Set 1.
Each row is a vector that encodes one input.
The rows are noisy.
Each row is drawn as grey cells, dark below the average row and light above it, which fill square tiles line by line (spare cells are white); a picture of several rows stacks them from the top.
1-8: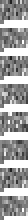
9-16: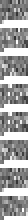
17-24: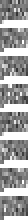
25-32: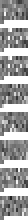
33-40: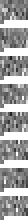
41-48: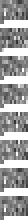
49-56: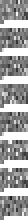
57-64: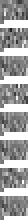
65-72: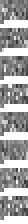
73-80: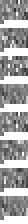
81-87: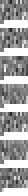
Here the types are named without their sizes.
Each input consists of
three true/false values.
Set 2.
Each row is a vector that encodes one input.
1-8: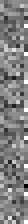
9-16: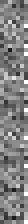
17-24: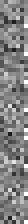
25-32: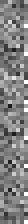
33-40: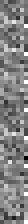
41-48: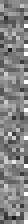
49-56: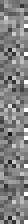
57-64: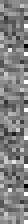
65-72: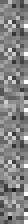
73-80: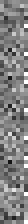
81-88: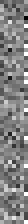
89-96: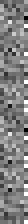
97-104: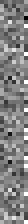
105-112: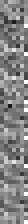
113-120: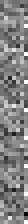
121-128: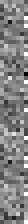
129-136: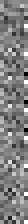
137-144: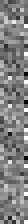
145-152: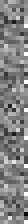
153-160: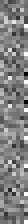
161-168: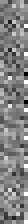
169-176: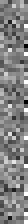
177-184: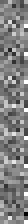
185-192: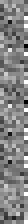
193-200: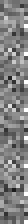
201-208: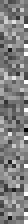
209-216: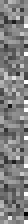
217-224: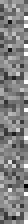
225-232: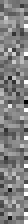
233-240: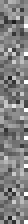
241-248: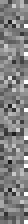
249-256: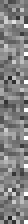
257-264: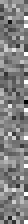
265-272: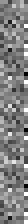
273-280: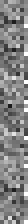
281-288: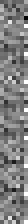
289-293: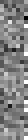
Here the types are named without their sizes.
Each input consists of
three true/false values.
